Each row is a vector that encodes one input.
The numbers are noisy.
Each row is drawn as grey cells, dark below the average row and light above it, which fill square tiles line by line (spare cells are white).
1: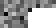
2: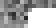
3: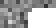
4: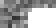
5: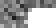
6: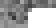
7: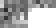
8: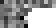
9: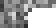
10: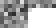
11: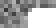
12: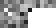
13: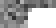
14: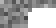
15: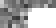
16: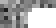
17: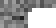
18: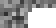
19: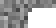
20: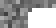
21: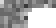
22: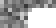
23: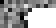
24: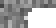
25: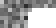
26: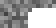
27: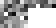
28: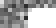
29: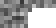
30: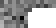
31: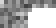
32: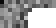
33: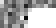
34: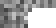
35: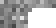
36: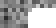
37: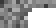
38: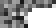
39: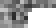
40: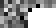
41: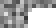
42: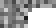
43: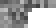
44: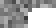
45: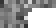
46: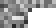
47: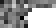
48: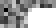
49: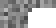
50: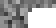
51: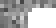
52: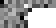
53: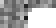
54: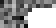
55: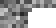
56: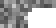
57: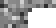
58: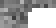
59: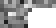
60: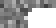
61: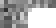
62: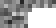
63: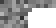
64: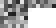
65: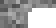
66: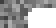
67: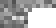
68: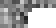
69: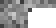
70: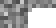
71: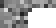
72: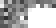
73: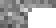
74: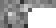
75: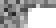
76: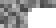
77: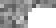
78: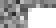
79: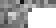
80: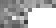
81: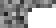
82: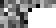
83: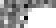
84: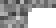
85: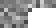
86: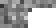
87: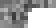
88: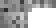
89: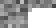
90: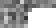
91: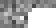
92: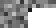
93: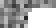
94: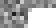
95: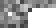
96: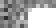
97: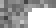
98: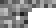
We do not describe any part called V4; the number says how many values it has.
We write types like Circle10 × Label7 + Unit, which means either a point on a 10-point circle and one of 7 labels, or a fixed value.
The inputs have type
(Line7 + V4) × (Tree7 + Unit).
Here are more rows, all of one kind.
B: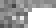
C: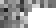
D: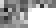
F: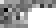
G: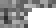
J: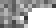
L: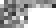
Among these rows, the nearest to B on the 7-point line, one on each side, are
F and J.
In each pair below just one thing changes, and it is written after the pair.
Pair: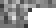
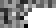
the node of the tree
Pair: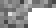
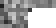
the node of the tree
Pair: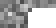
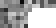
the place on the 7-point line
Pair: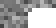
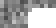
the place on the 7-point line
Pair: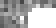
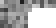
the node of the tree
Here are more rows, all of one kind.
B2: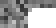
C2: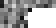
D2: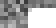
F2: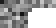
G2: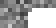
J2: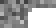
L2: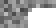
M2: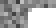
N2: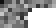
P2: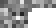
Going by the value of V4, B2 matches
D2, G2 and P2.
